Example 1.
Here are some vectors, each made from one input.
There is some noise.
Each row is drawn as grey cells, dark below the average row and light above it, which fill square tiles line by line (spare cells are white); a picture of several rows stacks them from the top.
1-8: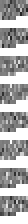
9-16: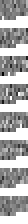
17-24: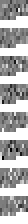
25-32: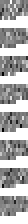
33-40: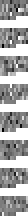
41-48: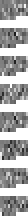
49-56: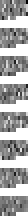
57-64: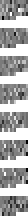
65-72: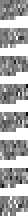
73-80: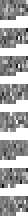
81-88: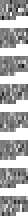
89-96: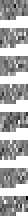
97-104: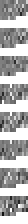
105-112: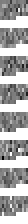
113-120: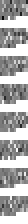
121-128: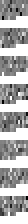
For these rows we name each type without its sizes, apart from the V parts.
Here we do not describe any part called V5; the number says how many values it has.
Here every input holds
a point on a line, together with either a fixed value, or a true/false value and a value of V5.
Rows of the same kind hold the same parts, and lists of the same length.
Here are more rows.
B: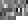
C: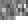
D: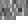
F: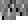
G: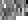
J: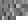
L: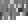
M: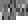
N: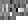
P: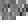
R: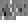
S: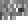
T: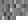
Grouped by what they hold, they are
B, F, G, N
C, D, J, L, M, P, R, S, T

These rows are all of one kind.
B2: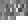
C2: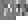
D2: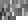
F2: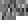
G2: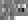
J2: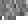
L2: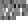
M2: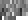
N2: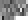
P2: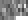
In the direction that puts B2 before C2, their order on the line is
F2, N2, G2, P2, B2, D2, M2, J2, L2, C2.
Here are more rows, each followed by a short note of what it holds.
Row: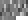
a point on a line, a true/false value and a value of V5
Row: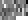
a point on a line
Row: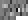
a point on a line
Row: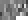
a point on a line, a true/false value and a value of V5
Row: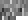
a point on a line, a true/false value and a value of V5
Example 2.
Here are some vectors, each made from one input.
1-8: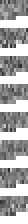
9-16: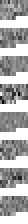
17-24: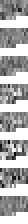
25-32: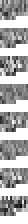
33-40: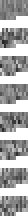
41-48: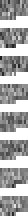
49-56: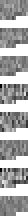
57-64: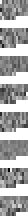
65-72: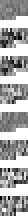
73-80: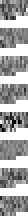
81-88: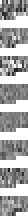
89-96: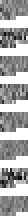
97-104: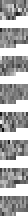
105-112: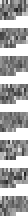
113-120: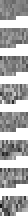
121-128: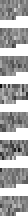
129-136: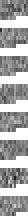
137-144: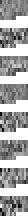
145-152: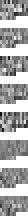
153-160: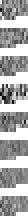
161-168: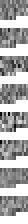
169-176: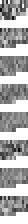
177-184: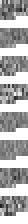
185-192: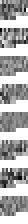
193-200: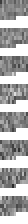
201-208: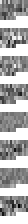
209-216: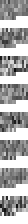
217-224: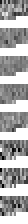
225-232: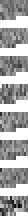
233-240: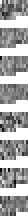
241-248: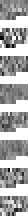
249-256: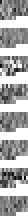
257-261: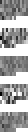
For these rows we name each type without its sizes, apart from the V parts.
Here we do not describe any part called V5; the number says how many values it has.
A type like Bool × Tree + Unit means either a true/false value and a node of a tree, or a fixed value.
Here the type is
(Bool × Bool × Bool × Bool + Unit) × Line + V5.
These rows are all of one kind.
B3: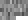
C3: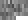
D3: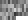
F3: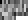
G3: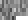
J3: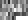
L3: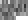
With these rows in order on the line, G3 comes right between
D3 and F3.
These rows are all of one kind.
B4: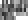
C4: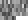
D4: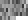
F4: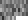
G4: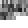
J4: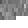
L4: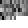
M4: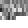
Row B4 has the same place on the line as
G4 and J4.
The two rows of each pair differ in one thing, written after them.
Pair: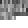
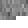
one of the four true/false values
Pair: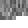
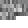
one of the four true/false values
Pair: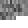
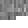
one of the four true/false values
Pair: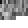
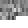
one of the four true/false values
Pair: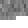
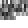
the place on the line
